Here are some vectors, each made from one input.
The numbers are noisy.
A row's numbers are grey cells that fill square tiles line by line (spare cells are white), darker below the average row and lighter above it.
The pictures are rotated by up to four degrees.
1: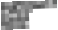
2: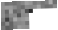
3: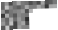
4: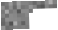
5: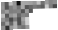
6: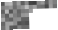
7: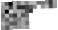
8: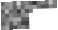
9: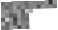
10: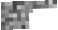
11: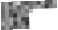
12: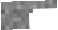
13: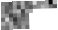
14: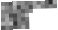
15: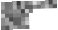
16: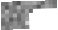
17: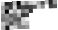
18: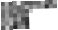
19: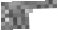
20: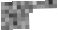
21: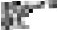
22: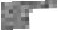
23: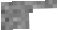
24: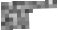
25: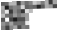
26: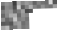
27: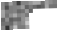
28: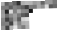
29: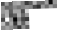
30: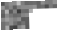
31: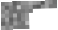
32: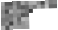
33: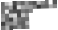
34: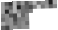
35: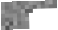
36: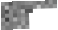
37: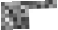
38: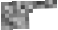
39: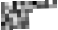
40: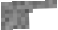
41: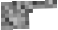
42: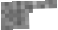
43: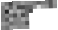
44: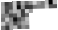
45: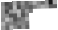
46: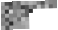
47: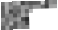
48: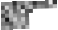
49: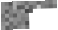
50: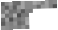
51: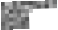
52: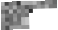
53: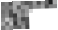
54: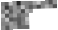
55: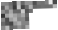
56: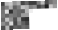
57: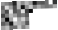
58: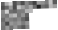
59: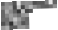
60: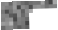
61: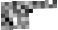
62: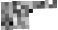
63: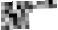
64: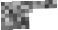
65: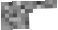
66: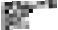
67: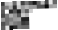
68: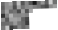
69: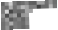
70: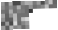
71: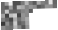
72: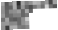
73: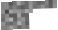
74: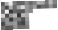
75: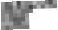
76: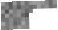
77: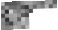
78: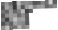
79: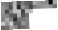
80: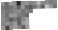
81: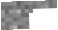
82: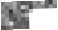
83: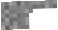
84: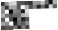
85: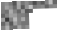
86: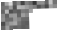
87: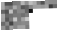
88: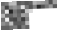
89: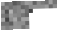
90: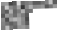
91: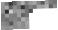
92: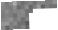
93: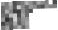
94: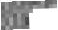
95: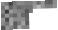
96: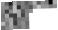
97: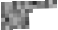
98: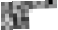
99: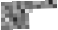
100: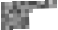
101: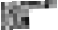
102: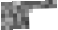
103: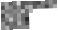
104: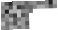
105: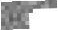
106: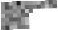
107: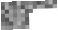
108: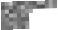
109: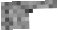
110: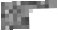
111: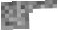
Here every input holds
one of 6 labels and three true/false values, together with either one of 6 labels, or a point on a 4-point line.
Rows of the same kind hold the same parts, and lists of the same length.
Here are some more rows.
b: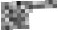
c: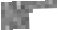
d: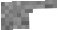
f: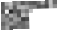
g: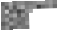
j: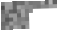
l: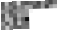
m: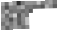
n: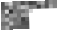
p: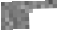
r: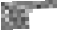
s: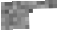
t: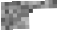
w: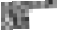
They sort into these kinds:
b, f, g, m
c, d, j, l, n, p, r, s, t, w

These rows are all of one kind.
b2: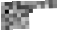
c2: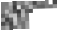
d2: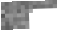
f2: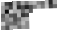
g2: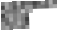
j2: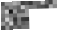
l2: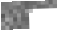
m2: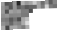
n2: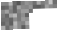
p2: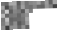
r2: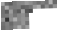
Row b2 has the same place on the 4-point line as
j2 and r2.
